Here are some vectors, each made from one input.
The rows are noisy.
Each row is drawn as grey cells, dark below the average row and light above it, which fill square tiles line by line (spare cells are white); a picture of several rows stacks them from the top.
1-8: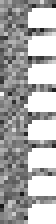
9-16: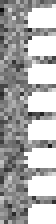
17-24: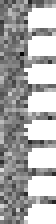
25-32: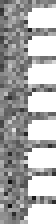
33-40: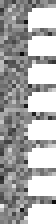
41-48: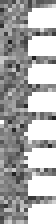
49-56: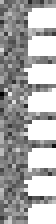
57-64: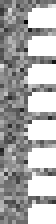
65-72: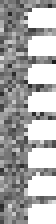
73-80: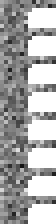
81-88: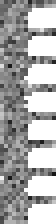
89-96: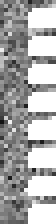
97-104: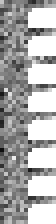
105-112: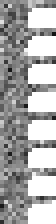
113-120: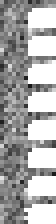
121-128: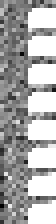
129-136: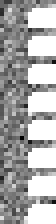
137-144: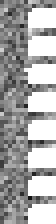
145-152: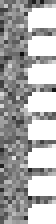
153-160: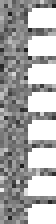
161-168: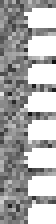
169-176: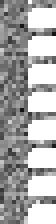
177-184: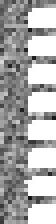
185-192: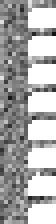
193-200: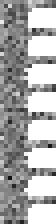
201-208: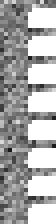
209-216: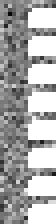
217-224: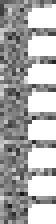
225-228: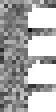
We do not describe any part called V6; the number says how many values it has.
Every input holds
a point on an 8-point line, together with either a point on an 8-point line, or a value of V6.
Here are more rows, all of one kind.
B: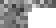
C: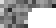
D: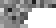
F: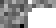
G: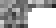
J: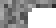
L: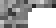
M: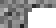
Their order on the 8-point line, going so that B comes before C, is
F, B, G, L, M, J, C, D.
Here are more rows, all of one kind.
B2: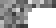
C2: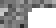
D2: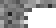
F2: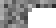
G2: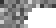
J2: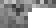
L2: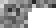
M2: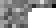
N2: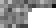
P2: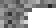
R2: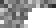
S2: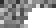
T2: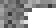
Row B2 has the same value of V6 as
M2 and N2.
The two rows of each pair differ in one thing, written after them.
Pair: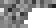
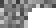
the place on the 8-point line
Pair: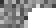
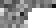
the place on the 8-point line
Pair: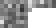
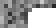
the place on the 8-point line
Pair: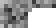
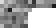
the value of V6
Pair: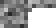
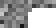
the place on the 8-point line
